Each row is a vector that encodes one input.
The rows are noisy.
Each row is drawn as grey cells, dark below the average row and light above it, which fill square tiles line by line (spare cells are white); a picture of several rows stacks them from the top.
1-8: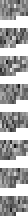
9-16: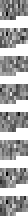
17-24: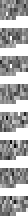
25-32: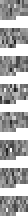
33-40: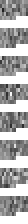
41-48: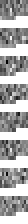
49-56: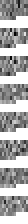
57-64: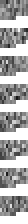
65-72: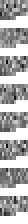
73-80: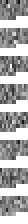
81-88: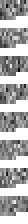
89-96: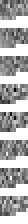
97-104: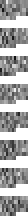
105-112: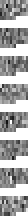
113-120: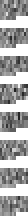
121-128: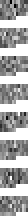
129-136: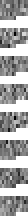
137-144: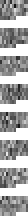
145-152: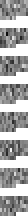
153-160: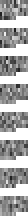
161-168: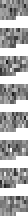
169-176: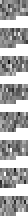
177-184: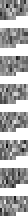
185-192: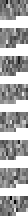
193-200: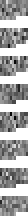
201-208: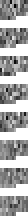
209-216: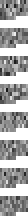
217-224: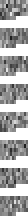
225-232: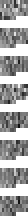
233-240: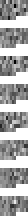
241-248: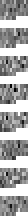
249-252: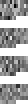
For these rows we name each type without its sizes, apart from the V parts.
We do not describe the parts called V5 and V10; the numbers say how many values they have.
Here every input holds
either a point on a line and a value of V5, or a node of a tree, a true/false value and a value of V10.
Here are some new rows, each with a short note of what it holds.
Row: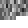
a point on a line and a value of V5
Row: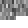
a node of a tree, a true/false value and a value of V10
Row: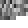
a point on a line and a value of V5
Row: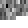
a point on a line and a value of V5
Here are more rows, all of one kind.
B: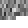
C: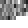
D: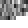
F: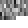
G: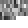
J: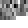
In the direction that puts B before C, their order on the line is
B, F, G, J, D, C.
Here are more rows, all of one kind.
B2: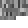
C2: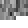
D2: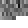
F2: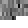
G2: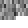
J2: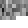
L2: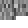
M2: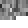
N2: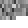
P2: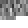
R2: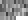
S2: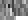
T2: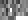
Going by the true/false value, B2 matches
C2, D2 and F2.
